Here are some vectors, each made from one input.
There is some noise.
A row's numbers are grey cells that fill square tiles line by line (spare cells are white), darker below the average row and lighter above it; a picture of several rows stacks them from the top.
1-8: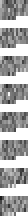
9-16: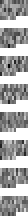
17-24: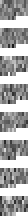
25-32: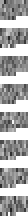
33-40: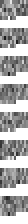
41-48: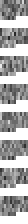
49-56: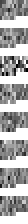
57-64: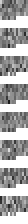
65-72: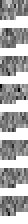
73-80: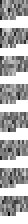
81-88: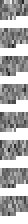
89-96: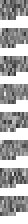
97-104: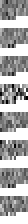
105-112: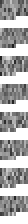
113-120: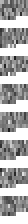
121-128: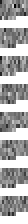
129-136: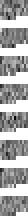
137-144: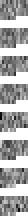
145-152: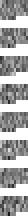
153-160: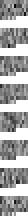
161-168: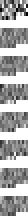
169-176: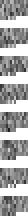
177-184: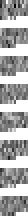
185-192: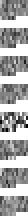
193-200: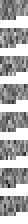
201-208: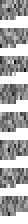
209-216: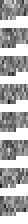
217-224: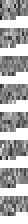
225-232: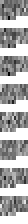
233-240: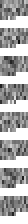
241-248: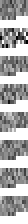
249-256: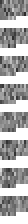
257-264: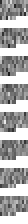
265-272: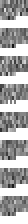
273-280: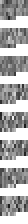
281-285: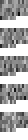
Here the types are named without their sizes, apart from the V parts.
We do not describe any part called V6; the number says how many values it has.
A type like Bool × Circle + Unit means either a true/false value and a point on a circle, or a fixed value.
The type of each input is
List(Bool × V6).
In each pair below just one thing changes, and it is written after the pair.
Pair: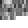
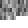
the true/false value in item 1 of the list
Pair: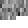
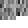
the value of V6 in item 2 of the list
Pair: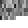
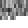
the true/false value in item 2 of the list
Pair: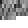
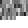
the true/false value in item 2 of the list
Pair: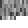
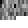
the true/false value in item 1 of the list
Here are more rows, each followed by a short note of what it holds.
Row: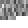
a list of two items
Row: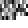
the empty list
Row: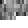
a list of two items
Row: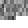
a list of one item
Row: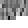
a list of one item
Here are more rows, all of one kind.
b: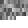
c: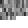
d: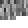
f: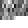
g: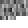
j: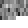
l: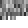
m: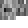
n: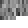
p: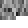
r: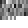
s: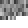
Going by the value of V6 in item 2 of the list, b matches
f, g, m and r.
